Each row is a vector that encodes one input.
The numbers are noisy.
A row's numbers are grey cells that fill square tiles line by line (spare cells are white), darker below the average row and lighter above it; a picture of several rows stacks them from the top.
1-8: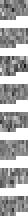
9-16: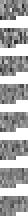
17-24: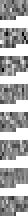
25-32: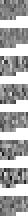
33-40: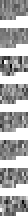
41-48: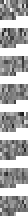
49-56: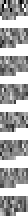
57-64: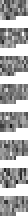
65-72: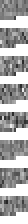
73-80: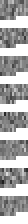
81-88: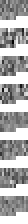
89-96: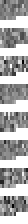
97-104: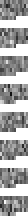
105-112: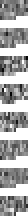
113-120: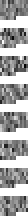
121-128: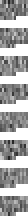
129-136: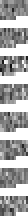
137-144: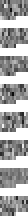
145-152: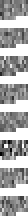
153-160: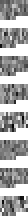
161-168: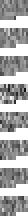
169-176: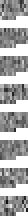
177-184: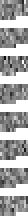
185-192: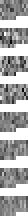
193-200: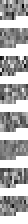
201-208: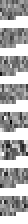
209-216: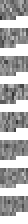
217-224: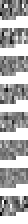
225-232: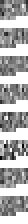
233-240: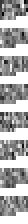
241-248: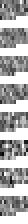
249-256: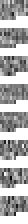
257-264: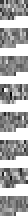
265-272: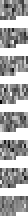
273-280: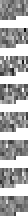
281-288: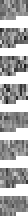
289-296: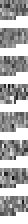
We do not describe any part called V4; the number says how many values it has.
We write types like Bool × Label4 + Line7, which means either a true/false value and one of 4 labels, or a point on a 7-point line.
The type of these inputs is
Line8 × V4 + List3(Line6).
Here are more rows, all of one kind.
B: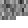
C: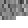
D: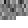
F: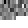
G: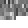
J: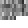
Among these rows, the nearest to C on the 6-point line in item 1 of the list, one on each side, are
B and J.
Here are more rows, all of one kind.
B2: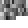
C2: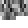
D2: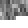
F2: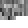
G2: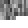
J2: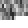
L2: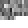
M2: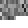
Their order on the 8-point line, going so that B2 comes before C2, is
B2, M2, D2, G2, L2, J2, C2, F2.
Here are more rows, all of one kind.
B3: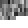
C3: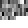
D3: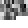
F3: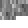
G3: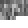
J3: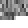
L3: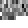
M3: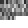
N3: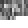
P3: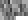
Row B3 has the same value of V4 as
C3, J3 and P3.
